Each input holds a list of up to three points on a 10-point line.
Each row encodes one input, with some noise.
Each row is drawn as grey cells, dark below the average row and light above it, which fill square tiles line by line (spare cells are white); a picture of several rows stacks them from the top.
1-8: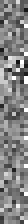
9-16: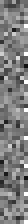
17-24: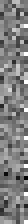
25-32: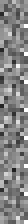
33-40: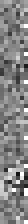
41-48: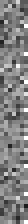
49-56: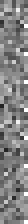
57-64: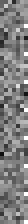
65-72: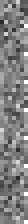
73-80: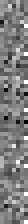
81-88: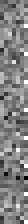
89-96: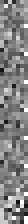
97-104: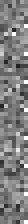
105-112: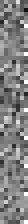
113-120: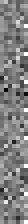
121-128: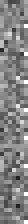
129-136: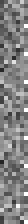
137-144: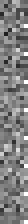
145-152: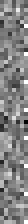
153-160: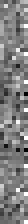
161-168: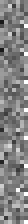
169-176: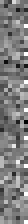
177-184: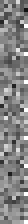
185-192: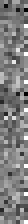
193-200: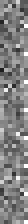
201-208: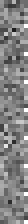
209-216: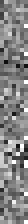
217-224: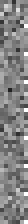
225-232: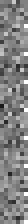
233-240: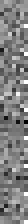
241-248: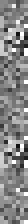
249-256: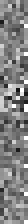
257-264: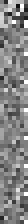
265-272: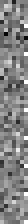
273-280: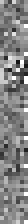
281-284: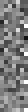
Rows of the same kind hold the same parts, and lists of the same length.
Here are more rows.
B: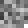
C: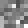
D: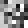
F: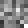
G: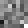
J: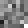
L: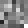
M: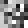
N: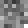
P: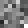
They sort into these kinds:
B
C, N
D, M
F, G, J, L, P

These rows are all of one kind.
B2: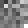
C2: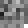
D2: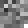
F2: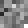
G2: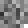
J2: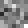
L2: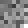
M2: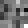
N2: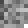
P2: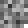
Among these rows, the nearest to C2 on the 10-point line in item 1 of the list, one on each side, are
G2 and M2.
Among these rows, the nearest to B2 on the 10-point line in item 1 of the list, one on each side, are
D2 and P2.
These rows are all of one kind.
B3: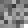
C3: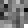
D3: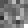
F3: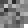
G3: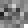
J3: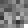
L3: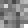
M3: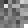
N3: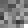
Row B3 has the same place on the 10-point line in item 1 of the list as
D3, J3 and N3.
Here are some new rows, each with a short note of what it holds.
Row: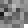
a list of three items
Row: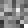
a list of one item
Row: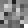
a list of one item
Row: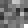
a list of three items
